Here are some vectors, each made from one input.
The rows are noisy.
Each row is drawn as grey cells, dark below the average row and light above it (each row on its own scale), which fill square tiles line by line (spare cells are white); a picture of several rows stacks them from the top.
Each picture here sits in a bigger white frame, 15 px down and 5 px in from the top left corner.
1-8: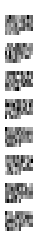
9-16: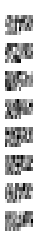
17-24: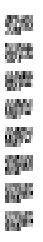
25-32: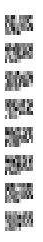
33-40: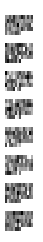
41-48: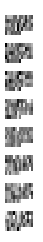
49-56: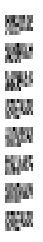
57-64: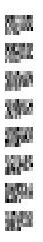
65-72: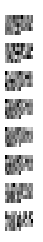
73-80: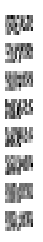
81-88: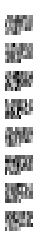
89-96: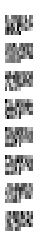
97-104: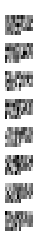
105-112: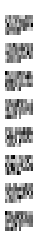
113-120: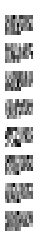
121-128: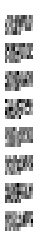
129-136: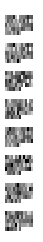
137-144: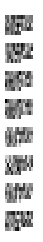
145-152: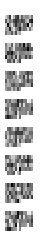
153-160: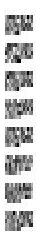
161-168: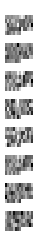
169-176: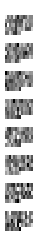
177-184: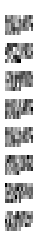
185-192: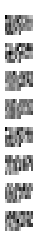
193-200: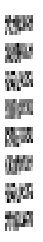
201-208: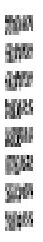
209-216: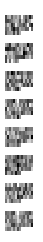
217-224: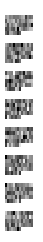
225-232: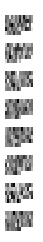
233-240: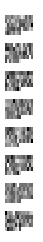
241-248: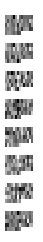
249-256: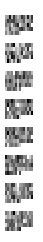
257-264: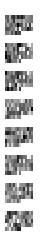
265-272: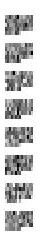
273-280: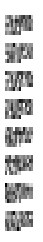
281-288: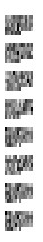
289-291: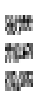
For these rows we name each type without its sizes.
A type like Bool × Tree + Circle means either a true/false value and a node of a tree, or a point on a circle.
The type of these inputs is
Bool × Bool × Bool × Bool × Bool + List(Line).
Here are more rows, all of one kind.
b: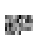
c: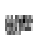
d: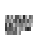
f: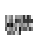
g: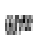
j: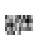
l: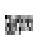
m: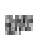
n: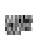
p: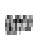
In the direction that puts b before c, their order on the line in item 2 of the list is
m, b, l, p, d, j, n, g, c, f.
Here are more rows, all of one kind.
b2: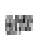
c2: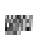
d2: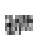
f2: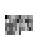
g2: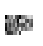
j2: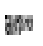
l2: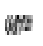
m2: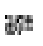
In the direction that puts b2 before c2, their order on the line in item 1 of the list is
g2, j2, f2, m2, d2, b2, c2, l2.
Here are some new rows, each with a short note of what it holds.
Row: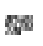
the empty list
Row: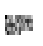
a list of two items
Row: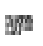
a list of one item
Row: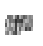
a list of one item
